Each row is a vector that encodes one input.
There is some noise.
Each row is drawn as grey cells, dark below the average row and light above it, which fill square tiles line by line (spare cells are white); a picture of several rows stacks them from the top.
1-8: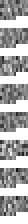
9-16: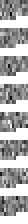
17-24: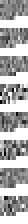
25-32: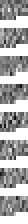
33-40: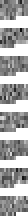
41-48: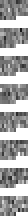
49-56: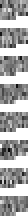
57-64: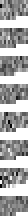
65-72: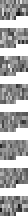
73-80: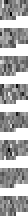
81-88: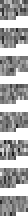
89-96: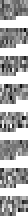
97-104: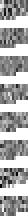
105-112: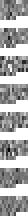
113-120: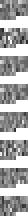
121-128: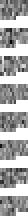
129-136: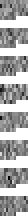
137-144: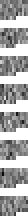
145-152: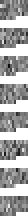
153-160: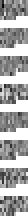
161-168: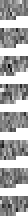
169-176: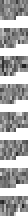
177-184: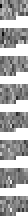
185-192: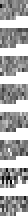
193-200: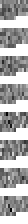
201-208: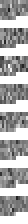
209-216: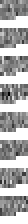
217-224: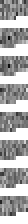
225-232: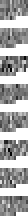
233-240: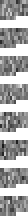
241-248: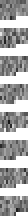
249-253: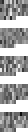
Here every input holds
either a point on an 8-point circle and a point on an 18-point circle, or a fixed value.
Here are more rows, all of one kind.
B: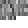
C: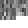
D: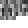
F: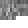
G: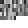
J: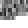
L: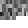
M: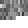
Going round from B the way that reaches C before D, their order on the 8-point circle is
B, C, F, J, L, D, G, M.
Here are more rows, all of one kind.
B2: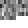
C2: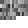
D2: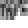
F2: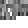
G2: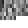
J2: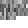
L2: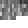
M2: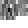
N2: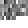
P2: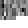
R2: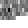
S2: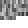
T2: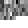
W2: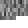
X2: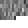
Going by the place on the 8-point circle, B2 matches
F2, G2, L2 and W2.
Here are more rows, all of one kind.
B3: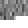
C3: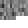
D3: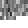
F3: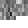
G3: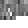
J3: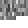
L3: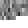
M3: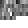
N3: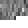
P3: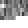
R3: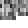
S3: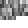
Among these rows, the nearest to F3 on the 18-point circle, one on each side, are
D3 and R3.
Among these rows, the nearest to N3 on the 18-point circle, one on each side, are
C3 and G3.
